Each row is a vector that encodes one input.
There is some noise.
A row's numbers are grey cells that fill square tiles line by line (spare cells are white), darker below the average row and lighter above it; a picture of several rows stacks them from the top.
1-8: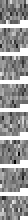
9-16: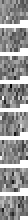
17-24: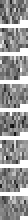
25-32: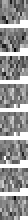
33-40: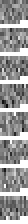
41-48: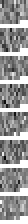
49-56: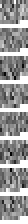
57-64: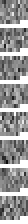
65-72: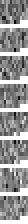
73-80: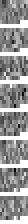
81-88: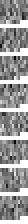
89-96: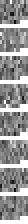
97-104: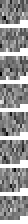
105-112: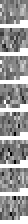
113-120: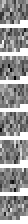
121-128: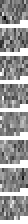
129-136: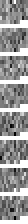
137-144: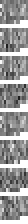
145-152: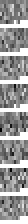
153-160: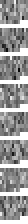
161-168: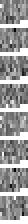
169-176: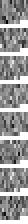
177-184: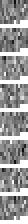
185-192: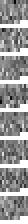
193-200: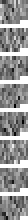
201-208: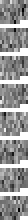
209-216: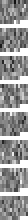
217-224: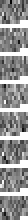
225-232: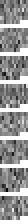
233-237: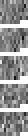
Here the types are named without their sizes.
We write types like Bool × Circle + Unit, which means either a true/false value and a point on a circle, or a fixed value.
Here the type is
Bool × Label × (Tree + Unit).
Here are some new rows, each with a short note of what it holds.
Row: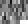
a label, a node of a tree and a true/false value
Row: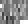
a label and a true/false value
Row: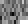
a label, a node of a tree and a true/false value
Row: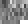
a label, a node of a tree and a true/false value
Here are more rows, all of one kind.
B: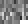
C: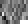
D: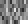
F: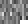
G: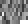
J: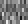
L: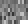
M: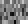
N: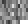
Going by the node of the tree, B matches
C, F and J.
